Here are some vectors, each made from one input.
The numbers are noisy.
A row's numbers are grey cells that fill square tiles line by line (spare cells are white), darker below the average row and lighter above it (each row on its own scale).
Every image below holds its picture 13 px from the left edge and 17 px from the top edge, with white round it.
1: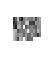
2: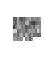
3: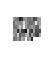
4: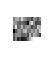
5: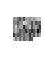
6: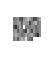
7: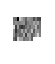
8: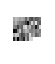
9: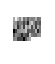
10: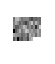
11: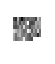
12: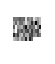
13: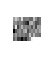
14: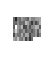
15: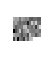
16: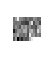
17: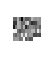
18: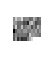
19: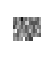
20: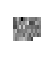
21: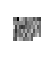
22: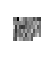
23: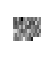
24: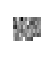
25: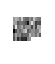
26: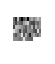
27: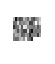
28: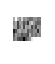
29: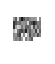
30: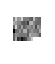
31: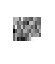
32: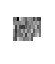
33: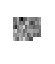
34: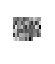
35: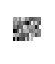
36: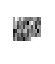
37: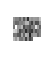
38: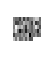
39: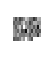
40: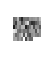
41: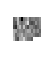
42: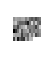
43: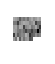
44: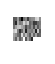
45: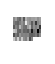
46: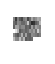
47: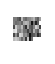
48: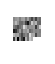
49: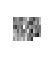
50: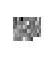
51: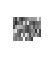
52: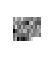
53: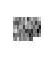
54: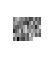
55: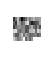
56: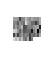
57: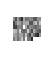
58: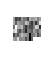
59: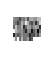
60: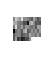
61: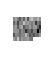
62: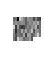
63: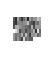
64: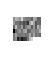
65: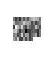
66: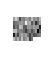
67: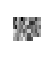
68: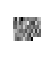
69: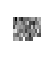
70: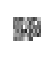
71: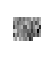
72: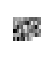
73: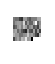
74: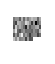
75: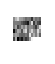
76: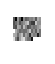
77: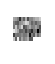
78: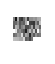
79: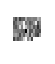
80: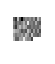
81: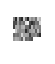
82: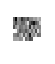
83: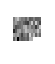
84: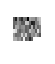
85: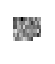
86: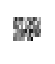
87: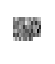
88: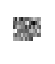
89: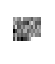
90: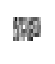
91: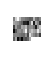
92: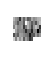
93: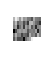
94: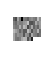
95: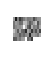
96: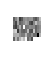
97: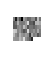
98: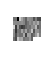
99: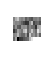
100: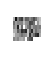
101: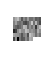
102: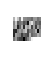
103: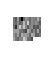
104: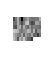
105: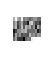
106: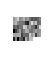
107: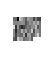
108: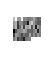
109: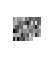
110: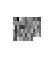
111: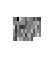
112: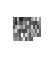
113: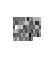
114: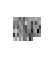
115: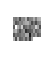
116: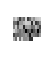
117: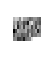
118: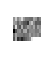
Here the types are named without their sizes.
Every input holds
a list of points on a line.
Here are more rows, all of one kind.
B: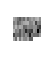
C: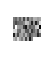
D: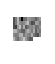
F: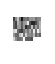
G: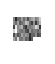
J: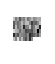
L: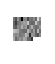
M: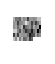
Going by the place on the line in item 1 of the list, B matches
J and M.
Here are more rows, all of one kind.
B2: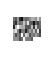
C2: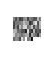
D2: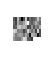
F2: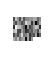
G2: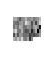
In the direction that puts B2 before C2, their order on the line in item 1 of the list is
G2, F2, B2, D2, C2.
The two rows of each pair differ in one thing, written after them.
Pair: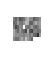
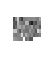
the place on the line in item 1 of the list
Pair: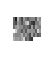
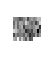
the place on the line in item 1 of the list
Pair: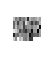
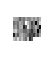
the place on the line in item 2 of the list
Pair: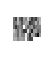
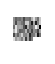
the place on the line in item 1 of the list
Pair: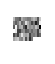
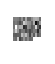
the place on the line in item 2 of the list
